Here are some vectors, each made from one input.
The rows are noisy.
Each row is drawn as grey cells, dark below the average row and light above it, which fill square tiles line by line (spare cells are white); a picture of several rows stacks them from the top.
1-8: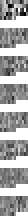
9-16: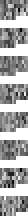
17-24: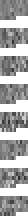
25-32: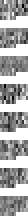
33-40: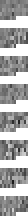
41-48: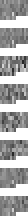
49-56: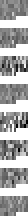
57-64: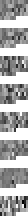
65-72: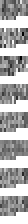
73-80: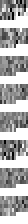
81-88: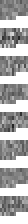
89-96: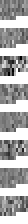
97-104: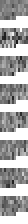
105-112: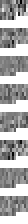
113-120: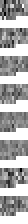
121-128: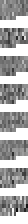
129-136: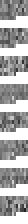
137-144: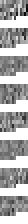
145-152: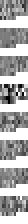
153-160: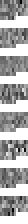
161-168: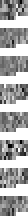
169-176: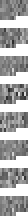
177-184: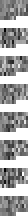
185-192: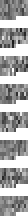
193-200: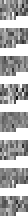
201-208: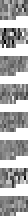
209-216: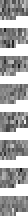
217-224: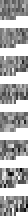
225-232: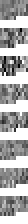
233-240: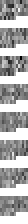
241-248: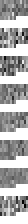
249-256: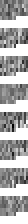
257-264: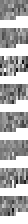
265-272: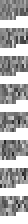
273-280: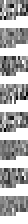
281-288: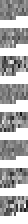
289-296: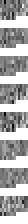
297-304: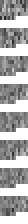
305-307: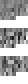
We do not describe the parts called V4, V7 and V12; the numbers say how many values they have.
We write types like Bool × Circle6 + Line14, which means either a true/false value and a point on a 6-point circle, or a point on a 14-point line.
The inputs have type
Bool × Line5 × (Line6 + V4) × V7 × V12.
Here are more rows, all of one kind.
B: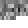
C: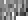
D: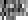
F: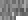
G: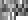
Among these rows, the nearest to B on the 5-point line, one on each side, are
D and F.
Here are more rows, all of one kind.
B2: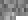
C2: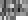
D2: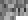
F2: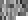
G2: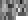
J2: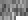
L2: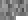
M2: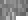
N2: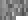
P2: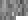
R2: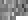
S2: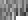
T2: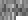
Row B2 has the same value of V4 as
D2, F2, J2 and M2.
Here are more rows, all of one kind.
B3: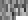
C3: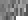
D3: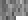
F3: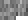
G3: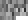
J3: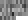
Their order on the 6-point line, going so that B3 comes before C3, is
G3, J3, B3, F3, C3, D3.
